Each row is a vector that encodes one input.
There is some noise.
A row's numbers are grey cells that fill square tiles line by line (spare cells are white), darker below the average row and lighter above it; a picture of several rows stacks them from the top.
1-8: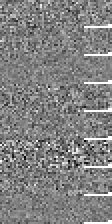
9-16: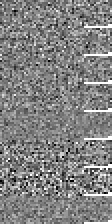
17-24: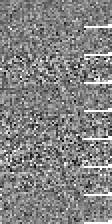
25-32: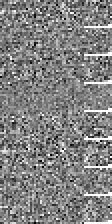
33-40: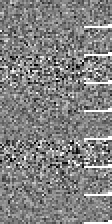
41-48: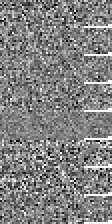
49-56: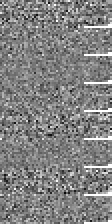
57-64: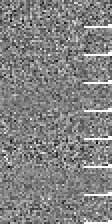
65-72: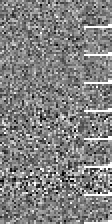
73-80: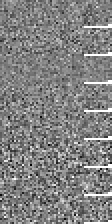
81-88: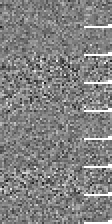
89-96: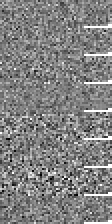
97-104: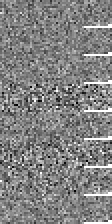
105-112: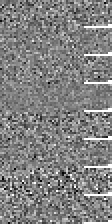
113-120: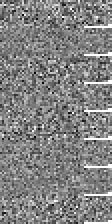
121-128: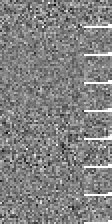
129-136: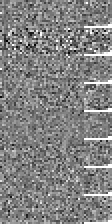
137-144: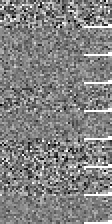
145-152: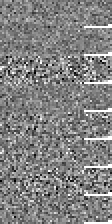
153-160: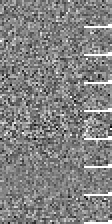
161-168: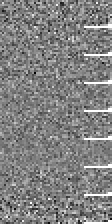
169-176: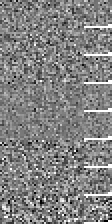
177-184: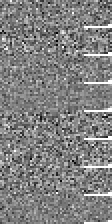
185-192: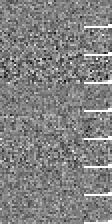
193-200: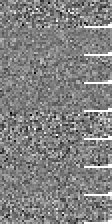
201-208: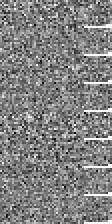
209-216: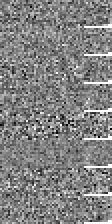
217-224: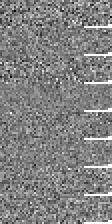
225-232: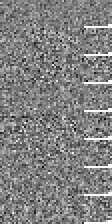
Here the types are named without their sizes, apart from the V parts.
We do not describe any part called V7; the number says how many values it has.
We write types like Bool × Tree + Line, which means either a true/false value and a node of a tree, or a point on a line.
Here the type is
List(Circle × (Circle + V7)).
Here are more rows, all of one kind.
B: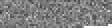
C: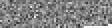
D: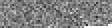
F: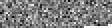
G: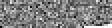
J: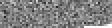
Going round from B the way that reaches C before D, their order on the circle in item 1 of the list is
B, C, D, F, G, J.
